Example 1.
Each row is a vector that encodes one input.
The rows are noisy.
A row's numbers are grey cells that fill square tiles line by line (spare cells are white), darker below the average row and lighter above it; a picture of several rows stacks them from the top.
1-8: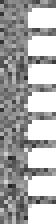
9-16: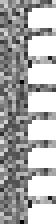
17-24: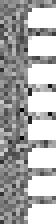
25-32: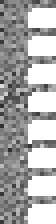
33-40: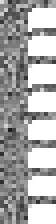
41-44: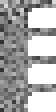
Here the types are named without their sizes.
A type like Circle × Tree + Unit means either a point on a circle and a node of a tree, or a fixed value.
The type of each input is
Label.
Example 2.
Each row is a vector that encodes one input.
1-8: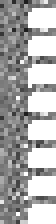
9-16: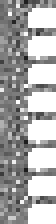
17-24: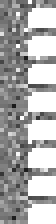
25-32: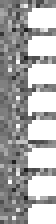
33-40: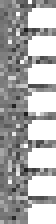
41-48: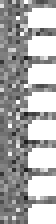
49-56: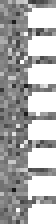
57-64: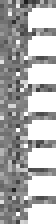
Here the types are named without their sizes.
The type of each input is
Bool × Bool × Bool.
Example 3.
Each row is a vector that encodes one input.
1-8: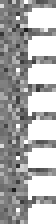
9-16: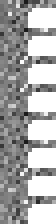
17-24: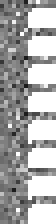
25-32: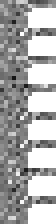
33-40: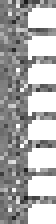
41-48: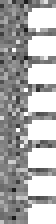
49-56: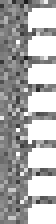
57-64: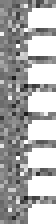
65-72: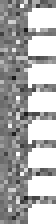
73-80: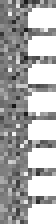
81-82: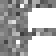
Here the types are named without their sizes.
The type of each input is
Bool × Bool × Bool.
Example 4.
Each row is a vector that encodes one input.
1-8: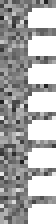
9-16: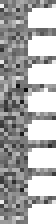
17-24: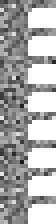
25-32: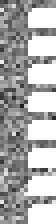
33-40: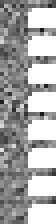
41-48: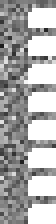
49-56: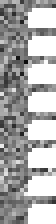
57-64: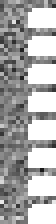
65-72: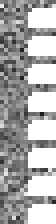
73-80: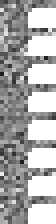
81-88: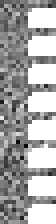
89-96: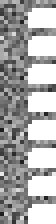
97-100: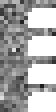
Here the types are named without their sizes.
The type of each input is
Tree.
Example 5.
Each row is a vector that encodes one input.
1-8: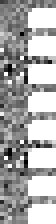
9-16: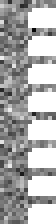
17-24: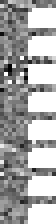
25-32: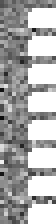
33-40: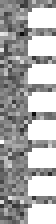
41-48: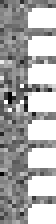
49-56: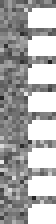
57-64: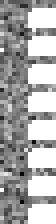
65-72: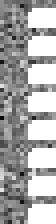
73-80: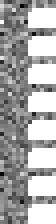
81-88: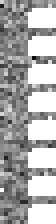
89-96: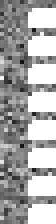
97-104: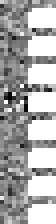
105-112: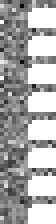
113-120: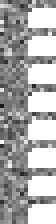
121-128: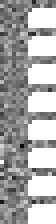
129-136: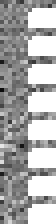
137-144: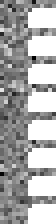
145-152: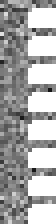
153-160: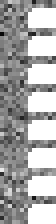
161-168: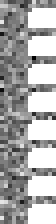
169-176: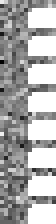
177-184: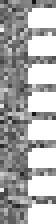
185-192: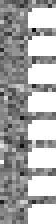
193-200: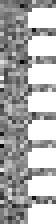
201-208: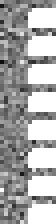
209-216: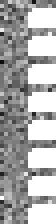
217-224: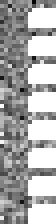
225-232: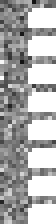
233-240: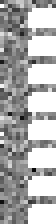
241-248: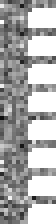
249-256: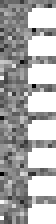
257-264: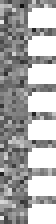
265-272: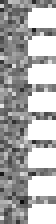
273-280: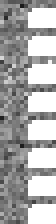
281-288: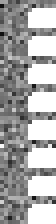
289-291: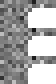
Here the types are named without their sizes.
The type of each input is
Tree + Unit.
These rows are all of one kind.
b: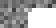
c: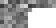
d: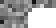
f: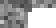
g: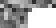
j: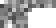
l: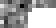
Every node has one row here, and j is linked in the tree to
c.
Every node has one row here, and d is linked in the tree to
b and g.
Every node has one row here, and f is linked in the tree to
b and l.
